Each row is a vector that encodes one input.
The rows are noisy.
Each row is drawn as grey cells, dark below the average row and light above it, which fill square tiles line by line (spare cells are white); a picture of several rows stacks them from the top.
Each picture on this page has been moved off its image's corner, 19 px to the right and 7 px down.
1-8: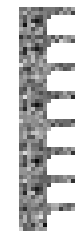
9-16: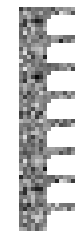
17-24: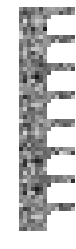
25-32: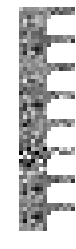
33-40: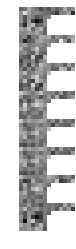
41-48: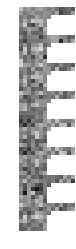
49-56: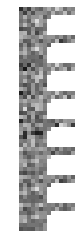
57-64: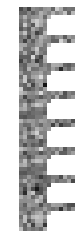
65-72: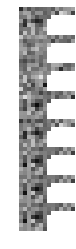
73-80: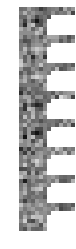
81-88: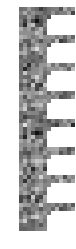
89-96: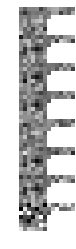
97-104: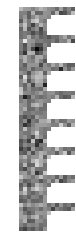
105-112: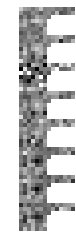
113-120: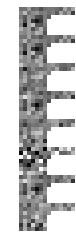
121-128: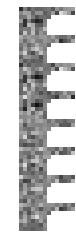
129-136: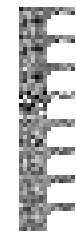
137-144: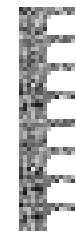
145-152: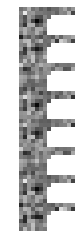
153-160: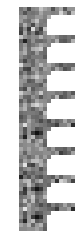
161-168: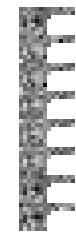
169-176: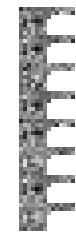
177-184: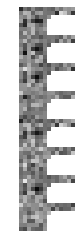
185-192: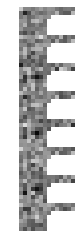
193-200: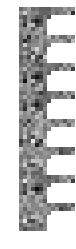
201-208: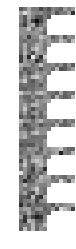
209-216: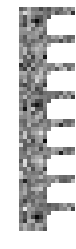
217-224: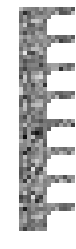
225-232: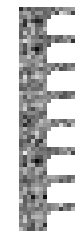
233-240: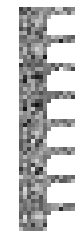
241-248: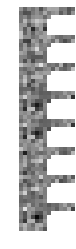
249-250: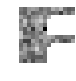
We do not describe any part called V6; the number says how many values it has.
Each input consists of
a list of up to two items, each a true/false value and a value of V6.
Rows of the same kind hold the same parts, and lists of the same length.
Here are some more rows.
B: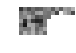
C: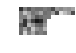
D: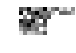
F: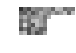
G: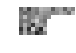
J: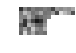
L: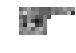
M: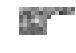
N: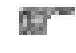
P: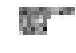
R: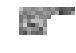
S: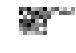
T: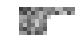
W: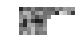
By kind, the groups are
B, C, J, L, W
D, S
F, G, M, N, P, R, T

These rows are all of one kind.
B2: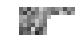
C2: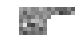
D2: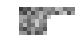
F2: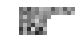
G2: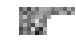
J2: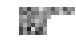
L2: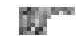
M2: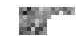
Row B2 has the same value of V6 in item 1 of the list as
D2 and G2.
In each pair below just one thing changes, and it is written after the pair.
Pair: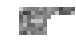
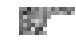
the true/false value in item 1 of the list
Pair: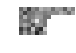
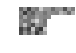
the value of V6 in item 2 of the list
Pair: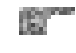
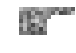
the value of V6 in item 2 of the list
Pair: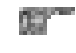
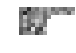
the true/false value in item 1 of the list
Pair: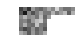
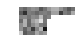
the true/false value in item 1 of the list
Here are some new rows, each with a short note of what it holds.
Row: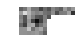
a list of one item
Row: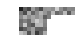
a list of two items
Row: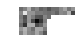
a list of one item
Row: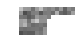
a list of two items
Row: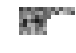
a list of one item
